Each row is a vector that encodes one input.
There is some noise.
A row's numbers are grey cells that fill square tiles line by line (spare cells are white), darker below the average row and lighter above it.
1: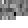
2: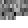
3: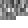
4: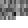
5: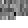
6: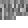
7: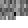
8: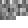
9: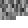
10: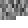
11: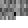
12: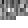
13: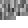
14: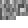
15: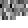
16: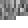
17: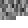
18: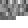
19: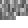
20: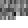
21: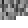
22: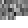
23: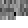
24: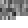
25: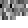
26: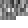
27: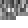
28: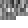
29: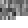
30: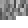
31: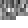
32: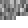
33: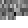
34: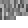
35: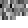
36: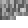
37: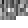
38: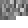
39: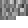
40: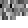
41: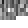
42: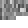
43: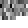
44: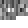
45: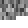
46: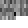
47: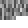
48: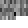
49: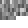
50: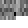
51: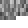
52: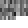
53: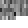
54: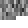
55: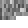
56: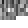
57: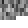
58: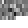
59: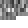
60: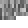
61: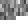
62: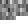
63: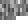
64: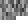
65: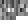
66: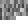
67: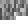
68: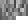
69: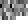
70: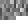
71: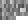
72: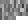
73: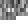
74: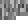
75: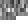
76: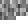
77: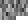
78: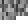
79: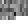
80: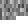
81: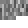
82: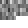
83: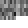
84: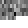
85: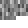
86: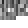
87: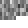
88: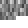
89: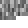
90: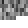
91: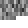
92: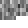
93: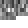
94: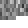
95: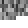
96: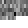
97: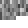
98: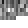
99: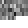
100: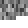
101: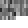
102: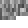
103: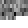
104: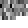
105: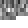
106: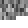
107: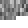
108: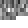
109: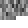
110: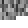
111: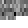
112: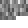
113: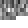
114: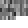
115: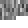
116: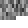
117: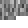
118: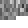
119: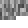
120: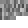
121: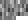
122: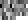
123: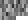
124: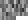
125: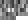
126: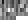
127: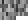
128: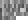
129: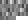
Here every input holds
either a point on a 6-point line and a true/false value, or a list of up to two items, each a point on a 4-point line and a point on a 5-point line.
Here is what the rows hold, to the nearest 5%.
About 35% of them hold a point on a 6-point line and a true/false value. The rest are lists of up to two items, each a point on a 4-point line and a point on a 5-point line: about 5% of all rows are empty, 20% hold one and 40% two.
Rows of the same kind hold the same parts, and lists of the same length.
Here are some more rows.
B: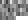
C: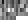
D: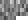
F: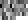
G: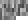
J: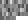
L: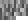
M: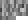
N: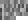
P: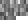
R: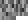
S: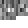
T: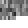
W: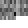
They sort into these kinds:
B, D, G, J, L, M, N, P
C, R, S
F
T, W

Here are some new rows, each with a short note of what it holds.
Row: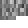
a list of two items
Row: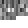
a point on a 6-point line and a true/false value
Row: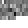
a list of one item
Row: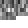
a point on a 6-point line and a true/false value
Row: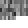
a list of one item
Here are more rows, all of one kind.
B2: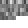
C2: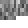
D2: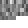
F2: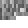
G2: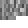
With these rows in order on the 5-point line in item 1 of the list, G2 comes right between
C2 and F2.
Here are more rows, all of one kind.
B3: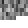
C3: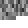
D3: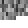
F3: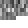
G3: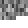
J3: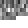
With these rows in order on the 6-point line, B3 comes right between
D3 and G3.
